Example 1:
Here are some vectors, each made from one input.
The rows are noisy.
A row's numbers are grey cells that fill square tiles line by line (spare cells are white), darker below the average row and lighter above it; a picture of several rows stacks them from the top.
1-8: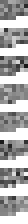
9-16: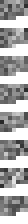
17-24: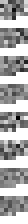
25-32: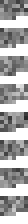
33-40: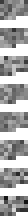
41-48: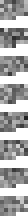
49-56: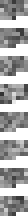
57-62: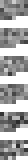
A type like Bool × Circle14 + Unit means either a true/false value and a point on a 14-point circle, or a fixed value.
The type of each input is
Bool × Bool × Bool + Unit.
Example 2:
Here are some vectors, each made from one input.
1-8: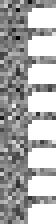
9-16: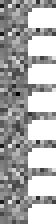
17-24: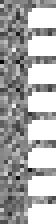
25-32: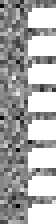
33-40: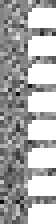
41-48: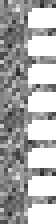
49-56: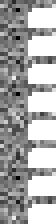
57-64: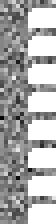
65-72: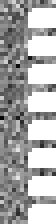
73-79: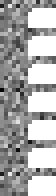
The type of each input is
Circle11.
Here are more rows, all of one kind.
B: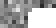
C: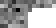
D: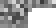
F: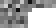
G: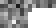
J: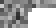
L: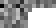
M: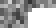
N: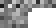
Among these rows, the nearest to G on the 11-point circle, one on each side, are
C and L.
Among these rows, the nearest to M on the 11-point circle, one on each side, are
F and J.
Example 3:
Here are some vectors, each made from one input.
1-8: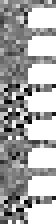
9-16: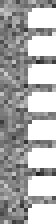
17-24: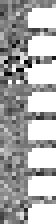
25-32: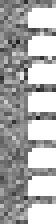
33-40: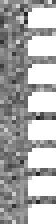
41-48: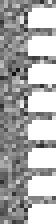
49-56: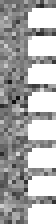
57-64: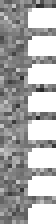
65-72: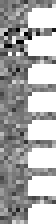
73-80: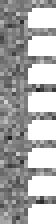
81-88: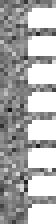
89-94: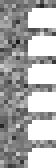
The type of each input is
Tree16 + Unit.
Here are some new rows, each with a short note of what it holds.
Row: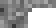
a node of a 16-node tree
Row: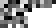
a fixed value
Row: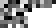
a fixed value
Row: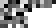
a fixed value
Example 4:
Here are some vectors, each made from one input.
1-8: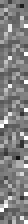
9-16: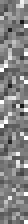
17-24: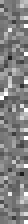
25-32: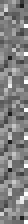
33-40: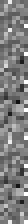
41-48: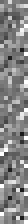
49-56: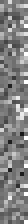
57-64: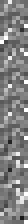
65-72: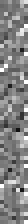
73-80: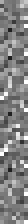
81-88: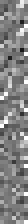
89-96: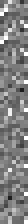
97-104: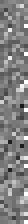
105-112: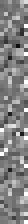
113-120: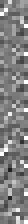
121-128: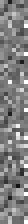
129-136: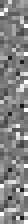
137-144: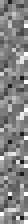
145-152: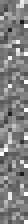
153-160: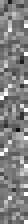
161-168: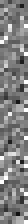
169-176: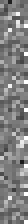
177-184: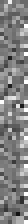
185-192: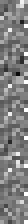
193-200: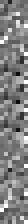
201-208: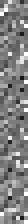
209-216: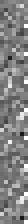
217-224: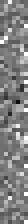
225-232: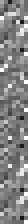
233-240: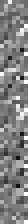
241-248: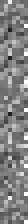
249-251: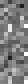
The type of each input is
Bool × Bool × Bool × Bool.
